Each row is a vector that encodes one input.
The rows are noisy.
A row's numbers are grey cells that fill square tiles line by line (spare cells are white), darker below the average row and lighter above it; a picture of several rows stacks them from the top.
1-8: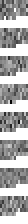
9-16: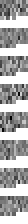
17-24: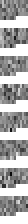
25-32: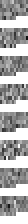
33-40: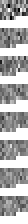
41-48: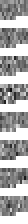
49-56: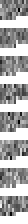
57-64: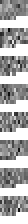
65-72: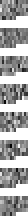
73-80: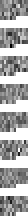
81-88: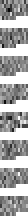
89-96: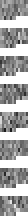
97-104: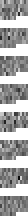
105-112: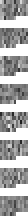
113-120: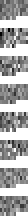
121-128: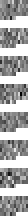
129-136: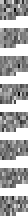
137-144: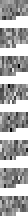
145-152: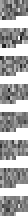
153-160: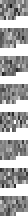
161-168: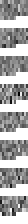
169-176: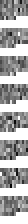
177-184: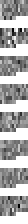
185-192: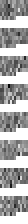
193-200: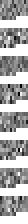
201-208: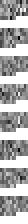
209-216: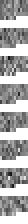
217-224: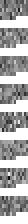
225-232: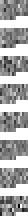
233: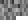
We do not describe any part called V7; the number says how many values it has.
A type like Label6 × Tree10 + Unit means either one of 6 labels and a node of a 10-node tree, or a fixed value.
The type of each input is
(Line5 + V7) × List3(Line6).
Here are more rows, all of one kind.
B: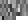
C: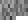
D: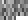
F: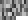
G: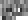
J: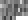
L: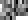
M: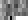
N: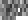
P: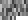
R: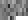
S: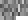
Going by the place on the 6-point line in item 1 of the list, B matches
C, F and S.
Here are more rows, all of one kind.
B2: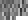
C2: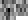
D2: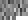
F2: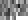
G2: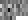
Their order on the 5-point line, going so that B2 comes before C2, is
D2, B2, F2, C2, G2.
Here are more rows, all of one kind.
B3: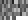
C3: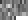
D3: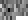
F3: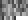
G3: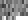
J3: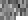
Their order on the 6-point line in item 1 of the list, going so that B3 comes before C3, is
J3, B3, D3, G3, C3, F3.
